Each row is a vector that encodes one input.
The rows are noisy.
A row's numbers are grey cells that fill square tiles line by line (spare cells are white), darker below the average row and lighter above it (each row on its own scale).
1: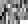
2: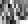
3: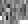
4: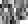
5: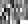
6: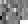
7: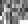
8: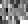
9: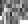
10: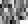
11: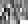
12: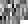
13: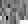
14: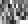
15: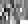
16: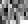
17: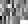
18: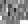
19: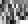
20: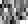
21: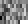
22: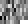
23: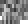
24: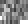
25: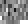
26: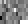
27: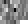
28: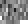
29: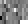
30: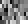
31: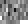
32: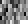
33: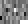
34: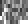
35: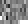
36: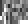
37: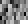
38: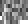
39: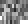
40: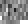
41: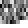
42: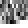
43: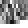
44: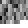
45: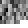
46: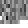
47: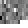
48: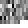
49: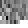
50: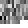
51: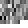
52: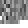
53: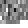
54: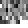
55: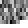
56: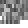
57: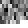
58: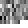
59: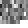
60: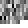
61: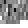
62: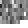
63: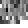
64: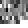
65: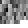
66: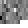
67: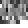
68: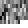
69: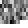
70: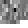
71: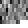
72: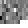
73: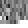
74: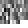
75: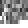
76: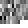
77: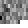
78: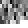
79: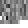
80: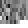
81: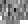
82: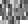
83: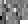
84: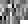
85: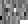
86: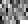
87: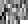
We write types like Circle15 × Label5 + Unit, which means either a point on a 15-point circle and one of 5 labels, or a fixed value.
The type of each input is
Bool × (Line4 + Line6).
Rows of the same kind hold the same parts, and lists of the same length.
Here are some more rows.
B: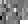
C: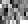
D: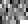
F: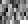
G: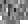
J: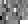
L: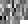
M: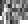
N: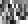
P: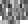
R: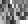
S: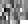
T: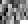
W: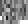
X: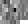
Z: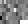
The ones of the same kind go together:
B, G, J, L, N, P, R, S, X, Z
C, D, F, M, T, W

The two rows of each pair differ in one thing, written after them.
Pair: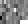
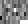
the place on the 6-point line
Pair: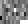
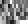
the true/false value
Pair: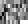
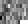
the place on the 6-point line
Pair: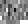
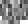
the place on the 6-point line
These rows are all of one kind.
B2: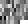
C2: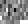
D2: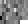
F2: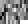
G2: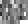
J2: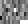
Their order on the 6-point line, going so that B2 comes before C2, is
B2, C2, F2, G2, D2, J2.
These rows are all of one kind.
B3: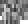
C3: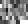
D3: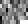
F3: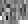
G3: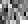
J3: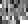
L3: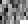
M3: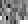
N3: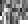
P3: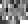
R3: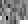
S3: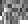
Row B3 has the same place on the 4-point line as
C3, J3 and P3.
